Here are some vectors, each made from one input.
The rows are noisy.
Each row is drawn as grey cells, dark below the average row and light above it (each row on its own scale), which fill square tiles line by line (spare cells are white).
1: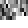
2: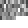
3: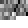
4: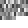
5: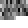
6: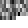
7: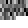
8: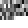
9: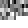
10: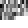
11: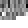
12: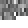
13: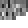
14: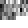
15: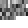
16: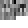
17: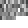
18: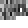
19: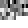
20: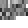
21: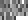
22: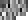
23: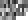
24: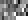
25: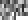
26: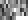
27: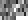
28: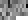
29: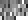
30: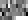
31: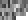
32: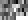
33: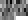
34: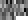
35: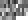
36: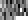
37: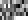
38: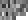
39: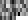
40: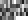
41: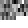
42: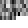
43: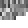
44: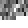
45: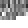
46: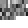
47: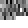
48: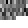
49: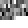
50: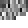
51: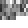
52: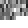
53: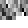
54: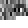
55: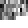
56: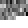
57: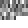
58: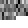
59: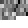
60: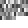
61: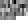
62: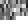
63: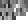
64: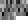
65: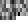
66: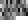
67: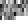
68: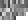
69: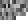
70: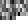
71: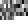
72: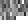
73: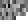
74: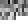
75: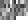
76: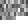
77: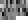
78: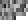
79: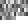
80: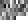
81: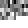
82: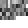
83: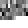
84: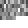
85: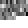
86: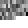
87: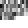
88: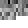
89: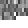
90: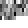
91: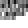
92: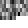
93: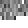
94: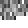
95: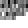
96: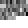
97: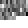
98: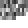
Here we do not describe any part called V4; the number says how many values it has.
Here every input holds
a list of up to two items, each a true/false value and a value of V4.
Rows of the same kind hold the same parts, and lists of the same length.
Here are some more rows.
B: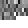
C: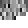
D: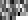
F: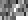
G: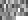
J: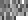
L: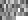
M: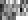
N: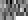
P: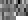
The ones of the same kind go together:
B, C, F, J, N, P
D
G, L, M

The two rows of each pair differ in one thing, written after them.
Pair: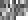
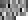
the value of V4 in item 1 of the list
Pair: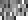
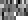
the true/false value in item 1 of the list
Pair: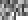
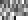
the true/false value in item 2 of the list
